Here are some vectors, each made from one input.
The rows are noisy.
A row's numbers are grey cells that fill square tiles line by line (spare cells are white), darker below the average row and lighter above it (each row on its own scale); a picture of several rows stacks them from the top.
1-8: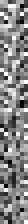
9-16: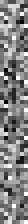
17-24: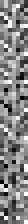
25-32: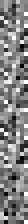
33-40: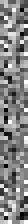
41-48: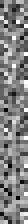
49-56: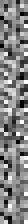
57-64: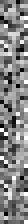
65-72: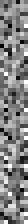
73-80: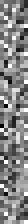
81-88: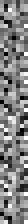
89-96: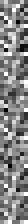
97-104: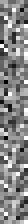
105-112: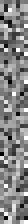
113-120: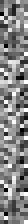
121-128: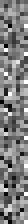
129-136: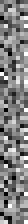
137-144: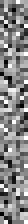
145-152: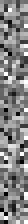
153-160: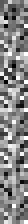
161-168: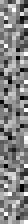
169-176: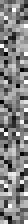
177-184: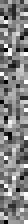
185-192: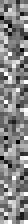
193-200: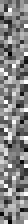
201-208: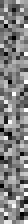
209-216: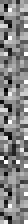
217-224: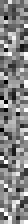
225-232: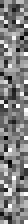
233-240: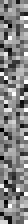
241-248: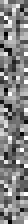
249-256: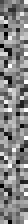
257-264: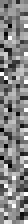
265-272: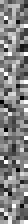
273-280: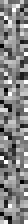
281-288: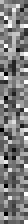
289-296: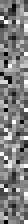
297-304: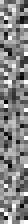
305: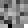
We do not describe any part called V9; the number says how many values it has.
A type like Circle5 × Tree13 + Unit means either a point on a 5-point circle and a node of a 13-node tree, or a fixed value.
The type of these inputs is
Bool × List2(V9) × Tree11 + List2(Circle8).
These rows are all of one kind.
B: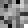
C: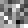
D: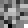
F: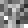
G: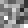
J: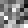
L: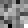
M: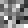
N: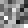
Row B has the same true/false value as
D and L.
